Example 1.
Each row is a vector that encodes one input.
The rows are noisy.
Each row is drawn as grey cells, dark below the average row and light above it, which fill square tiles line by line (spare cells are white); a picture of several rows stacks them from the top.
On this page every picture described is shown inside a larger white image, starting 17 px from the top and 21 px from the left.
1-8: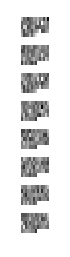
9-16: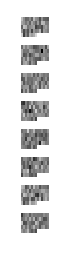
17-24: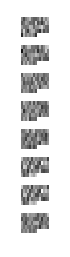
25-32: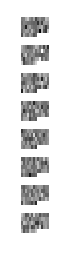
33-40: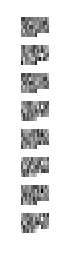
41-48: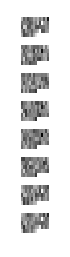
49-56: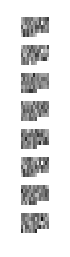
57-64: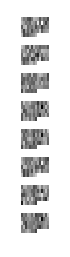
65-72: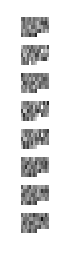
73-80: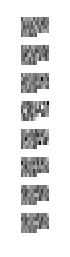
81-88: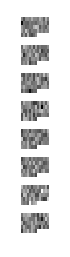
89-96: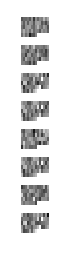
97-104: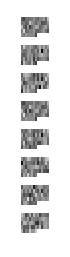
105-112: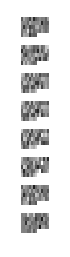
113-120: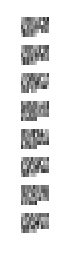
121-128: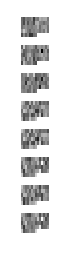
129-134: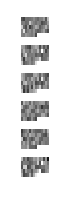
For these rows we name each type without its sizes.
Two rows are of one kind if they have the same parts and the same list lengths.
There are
2 kinds of row.
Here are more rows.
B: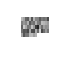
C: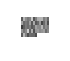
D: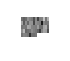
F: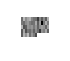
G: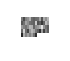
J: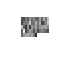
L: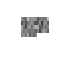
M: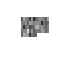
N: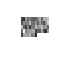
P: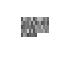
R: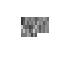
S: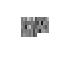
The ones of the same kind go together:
B
C, D, F, G, J, L, M, N, P, R, S

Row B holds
a point on a line.
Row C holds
a point on a line and a node of a tree.
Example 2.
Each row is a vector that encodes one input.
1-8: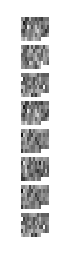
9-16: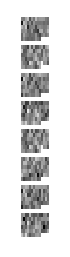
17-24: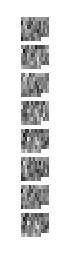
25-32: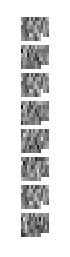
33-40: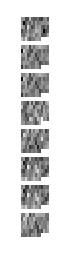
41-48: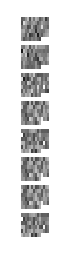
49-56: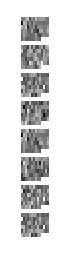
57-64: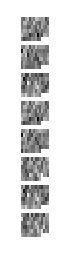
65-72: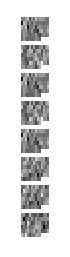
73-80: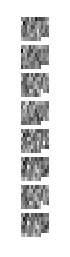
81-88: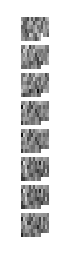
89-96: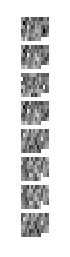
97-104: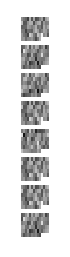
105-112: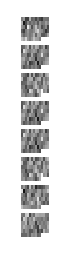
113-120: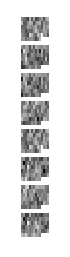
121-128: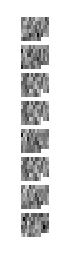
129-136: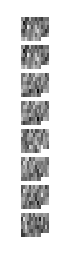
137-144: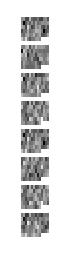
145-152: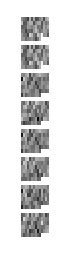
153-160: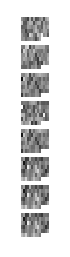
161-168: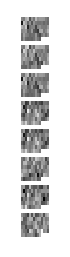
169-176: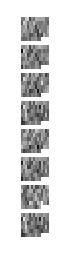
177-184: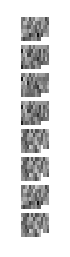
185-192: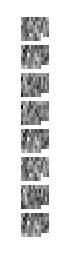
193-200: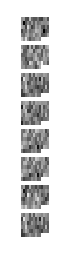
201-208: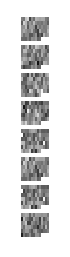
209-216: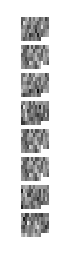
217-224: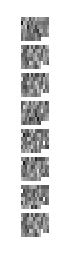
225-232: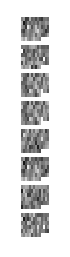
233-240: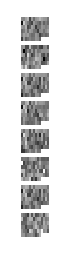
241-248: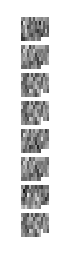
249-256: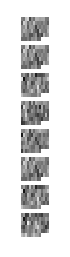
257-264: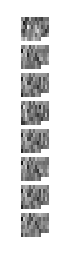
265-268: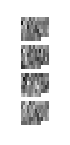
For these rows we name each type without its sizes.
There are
2 kinds of row.
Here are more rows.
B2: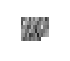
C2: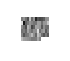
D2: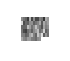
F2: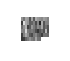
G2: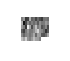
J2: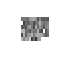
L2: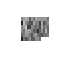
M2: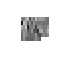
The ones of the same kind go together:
B2, F2, L2, M2
C2, D2, G2, J2

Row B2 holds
a point on a line.
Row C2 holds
a node of a tree.
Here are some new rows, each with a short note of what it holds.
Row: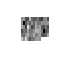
a node of a tree
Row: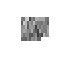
a point on a line
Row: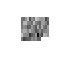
a point on a line
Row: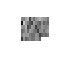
a point on a line
